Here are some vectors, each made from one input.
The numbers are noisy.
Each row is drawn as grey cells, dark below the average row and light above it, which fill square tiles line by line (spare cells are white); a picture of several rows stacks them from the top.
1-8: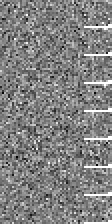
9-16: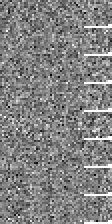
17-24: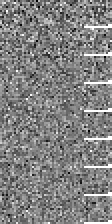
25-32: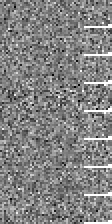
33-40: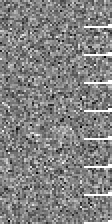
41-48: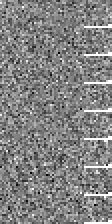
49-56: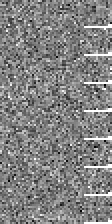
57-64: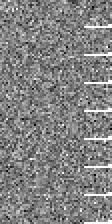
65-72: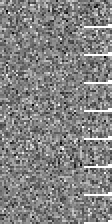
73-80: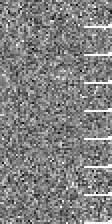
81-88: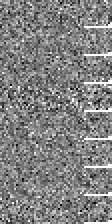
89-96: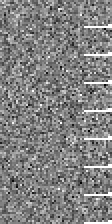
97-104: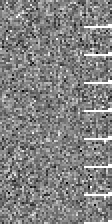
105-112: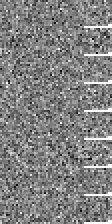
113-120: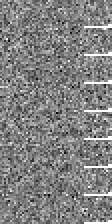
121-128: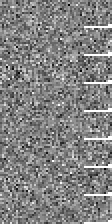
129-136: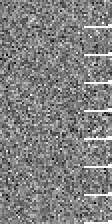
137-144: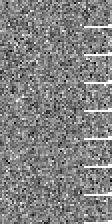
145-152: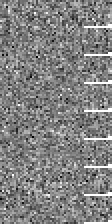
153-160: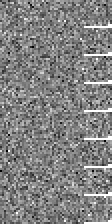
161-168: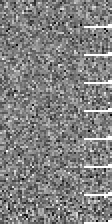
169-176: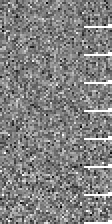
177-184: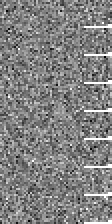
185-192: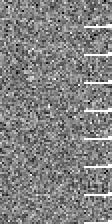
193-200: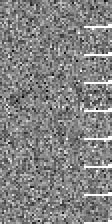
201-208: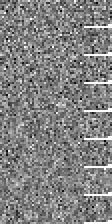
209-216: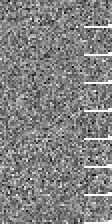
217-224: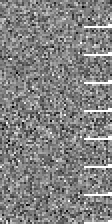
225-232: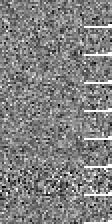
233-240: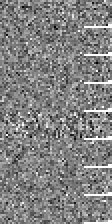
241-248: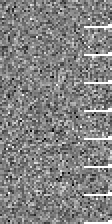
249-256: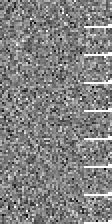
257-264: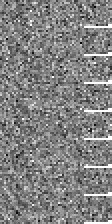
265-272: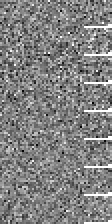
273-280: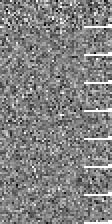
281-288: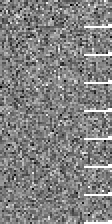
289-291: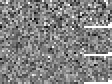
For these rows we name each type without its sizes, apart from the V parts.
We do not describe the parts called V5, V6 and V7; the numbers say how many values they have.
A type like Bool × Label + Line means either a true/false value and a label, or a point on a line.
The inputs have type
Bool × Bool × Bool × Bool × ((Line + V6) × Tree + V5 × V7).
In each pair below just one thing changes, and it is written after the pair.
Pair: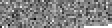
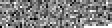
the place on the line
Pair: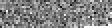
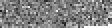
the place on the line
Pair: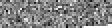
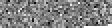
one of the four true/false values
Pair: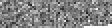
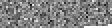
one of the four true/false values
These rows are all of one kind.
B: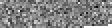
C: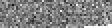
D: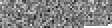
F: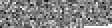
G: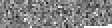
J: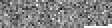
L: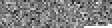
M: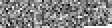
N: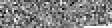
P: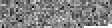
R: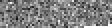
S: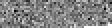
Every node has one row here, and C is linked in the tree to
J.
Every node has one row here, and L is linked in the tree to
F.
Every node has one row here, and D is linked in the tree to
J.
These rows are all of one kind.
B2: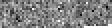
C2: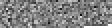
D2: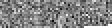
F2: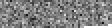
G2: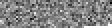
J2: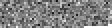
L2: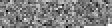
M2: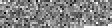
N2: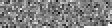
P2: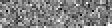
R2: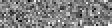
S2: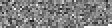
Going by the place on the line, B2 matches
C2 and F2.
